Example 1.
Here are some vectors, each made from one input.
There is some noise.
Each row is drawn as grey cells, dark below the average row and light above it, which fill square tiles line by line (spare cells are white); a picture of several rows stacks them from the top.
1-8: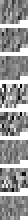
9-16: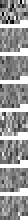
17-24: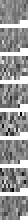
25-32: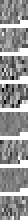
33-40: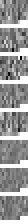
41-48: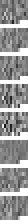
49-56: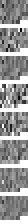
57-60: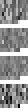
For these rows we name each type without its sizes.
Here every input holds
either a fixed value, or two labels.
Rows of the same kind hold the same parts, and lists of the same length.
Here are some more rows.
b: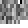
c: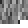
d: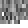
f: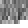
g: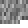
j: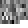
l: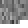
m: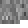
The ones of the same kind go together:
b
c, d, f, g, j, l, m

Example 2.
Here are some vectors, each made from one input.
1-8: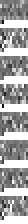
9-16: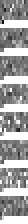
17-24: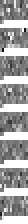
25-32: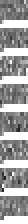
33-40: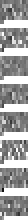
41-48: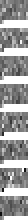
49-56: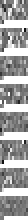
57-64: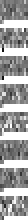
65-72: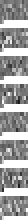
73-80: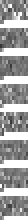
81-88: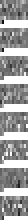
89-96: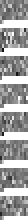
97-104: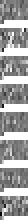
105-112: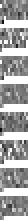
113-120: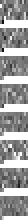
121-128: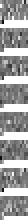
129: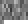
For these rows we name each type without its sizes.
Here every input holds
either a point on a line, or four true/false values.
